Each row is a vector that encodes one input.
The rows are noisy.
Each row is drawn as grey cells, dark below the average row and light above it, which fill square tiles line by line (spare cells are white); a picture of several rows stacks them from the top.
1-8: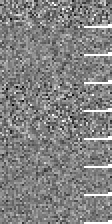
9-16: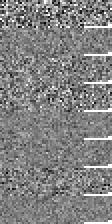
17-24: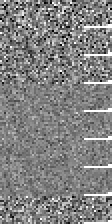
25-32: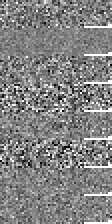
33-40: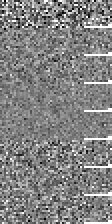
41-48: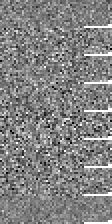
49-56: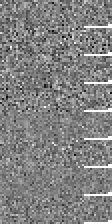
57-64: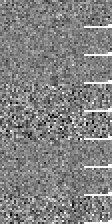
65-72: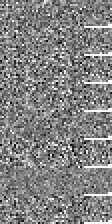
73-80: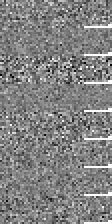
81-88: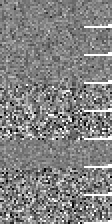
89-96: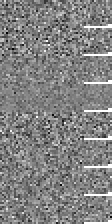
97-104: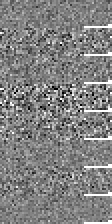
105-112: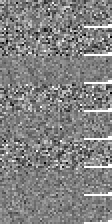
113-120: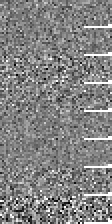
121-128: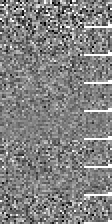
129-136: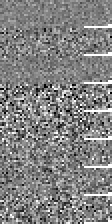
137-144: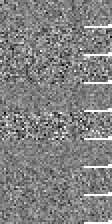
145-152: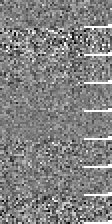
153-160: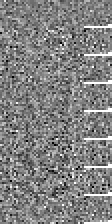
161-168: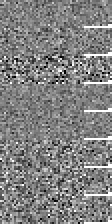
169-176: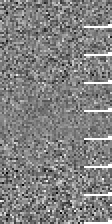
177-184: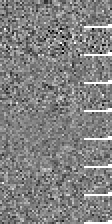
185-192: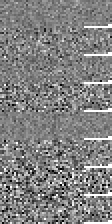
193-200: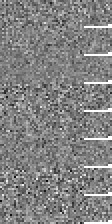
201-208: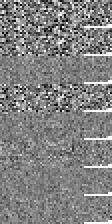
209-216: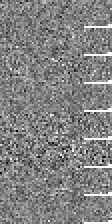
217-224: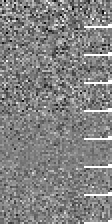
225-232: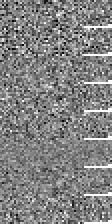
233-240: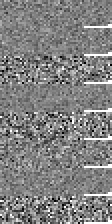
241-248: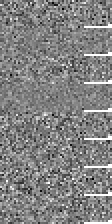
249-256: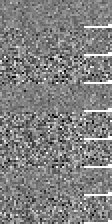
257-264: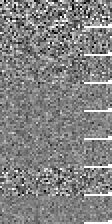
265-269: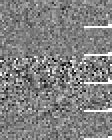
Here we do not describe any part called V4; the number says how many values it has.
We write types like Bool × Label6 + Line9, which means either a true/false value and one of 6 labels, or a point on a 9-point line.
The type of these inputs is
(Bool × Bool × Bool + Unit) × V4 + (Tree7 + Tree11) × Tree11.
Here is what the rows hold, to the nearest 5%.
About 55% of them hold a node of an 11-node tree, together with either a node of a 7-node tree, or a node of an 11-node tree. The rest hold a value of V4, together with either a fixed value, or three true/false values.
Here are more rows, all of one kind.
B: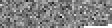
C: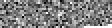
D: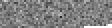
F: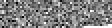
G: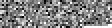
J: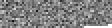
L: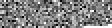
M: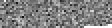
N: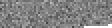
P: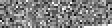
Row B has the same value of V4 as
F, N and P.
